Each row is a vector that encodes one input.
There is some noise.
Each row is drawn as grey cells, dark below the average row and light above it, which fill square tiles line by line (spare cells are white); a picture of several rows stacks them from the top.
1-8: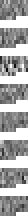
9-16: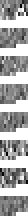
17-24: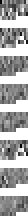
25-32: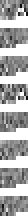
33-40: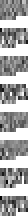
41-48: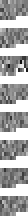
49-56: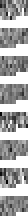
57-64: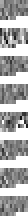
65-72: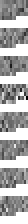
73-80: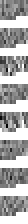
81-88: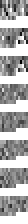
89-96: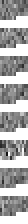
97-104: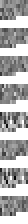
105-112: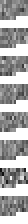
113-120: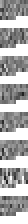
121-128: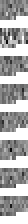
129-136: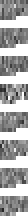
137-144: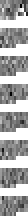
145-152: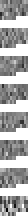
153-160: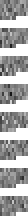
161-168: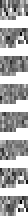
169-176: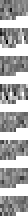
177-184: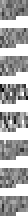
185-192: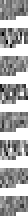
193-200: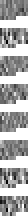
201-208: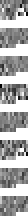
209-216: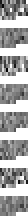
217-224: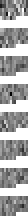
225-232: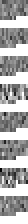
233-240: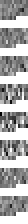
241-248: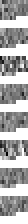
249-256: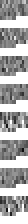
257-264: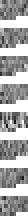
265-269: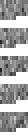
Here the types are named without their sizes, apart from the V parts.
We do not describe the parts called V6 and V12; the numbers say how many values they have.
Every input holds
either a point on a line, or a true/false value, a value of V6 and a value of V12.
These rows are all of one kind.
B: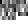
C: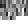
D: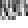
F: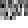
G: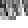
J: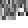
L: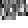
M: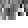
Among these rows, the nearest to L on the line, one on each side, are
B and J.
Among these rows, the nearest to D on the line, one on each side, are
B and G.
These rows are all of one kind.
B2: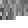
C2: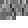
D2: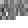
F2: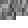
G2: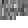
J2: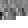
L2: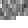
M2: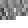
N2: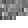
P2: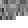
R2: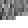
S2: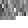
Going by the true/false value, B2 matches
G2, L2, N2 and P2.
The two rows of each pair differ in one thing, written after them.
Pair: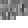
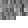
the value of V6
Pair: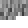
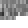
the value of V6
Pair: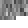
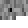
the value of V12
